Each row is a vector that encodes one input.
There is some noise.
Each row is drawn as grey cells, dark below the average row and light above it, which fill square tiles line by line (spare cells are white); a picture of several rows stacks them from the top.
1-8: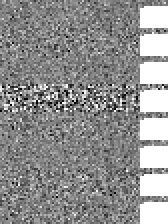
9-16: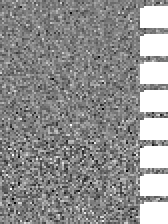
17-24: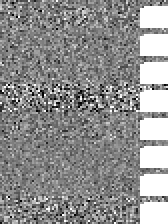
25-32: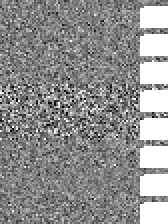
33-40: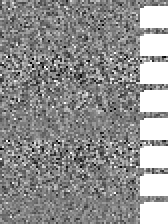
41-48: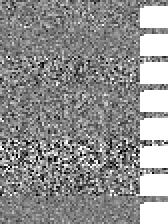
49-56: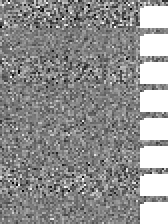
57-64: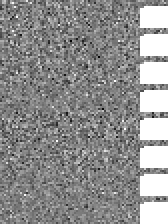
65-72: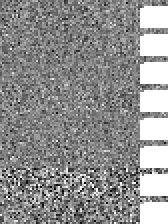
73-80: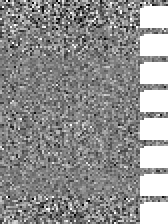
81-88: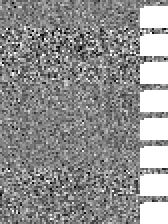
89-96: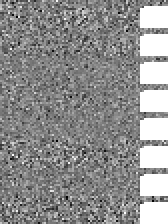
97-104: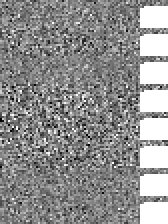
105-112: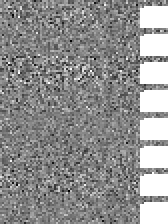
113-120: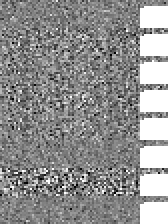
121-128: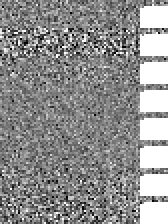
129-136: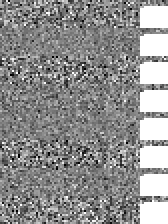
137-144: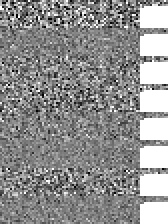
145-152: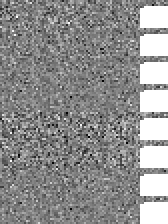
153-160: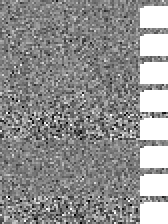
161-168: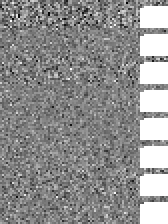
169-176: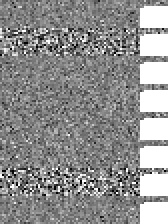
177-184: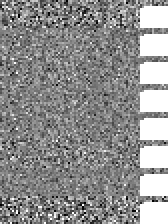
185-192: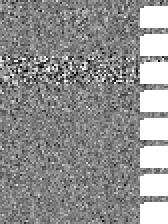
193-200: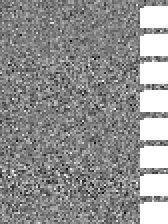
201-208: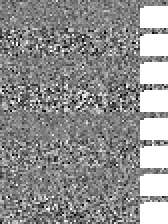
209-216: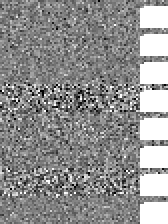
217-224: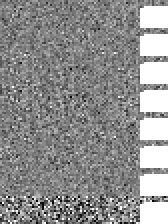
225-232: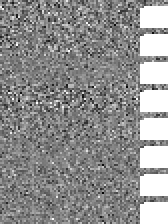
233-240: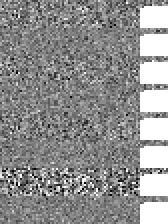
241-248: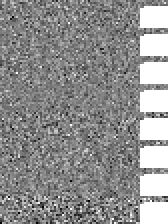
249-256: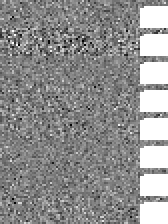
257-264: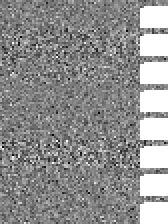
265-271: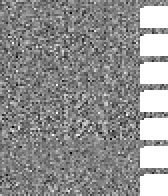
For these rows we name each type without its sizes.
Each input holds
either two labels, or five true/false values.
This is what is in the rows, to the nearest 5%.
About 10% of them hold two labels. The rest hold five true/false values.
